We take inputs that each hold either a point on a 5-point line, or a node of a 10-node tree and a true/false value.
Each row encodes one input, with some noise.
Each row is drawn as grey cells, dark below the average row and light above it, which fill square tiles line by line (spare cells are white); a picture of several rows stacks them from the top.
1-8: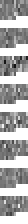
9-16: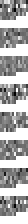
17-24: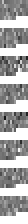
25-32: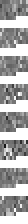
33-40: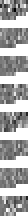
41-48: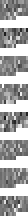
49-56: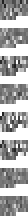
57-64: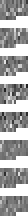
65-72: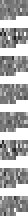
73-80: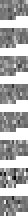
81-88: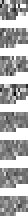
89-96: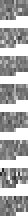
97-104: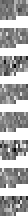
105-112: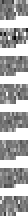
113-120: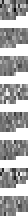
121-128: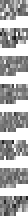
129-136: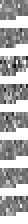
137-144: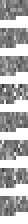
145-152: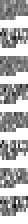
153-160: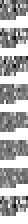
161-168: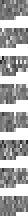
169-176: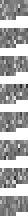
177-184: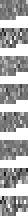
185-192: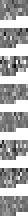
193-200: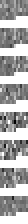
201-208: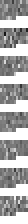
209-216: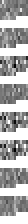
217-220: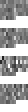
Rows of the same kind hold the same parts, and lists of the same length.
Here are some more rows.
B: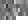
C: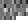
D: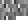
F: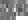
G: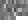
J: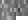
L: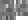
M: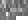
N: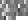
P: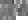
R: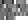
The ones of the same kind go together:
B, D, F, G, J, L, M, N, P, R
C

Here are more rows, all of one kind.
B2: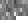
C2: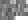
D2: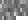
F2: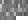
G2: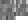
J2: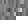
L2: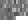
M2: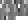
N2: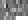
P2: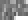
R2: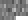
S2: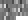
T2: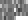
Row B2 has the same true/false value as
D2, G2 and J2.
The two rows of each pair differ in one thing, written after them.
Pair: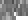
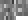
the node of the tree
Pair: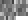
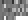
the true/false value
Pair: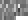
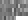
the node of the tree
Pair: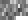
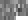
the node of the tree
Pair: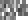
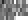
the node of the tree
